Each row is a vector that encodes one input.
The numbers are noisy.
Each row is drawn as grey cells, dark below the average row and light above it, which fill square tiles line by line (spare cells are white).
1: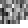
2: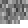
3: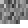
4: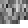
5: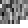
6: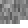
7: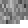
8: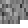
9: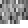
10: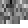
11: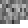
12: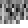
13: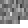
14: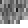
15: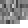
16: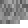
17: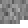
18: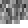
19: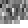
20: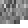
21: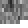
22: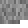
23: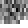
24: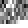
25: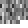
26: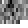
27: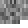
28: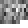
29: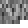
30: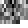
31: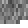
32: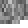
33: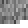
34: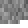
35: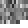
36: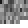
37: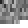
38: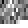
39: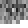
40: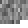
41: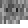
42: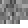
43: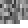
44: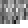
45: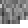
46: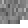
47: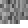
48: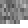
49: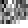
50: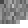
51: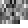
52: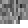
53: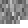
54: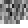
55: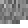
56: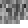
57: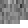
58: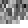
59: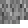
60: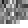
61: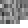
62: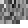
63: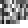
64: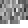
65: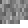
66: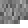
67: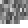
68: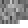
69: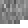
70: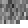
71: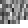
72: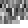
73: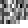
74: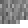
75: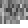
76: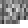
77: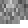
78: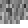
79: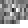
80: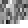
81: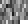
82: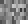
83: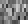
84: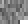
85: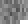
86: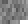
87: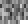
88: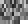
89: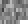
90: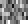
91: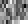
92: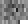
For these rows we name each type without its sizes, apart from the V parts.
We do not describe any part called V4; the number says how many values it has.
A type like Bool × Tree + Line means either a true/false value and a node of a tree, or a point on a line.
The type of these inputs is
Bool × Bool × Bool × (Line + V4).
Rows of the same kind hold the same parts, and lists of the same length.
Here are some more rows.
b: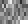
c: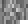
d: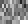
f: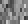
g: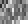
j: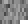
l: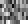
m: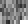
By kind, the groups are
b, d, f, g, j
c, l, m

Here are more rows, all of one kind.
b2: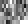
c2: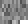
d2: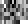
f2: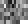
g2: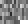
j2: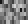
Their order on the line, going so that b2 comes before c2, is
f2, j2, g2, b2, d2, c2.
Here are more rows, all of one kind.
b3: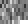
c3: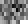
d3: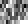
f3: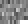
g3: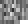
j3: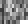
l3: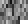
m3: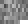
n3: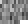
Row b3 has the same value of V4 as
m3 and n3.
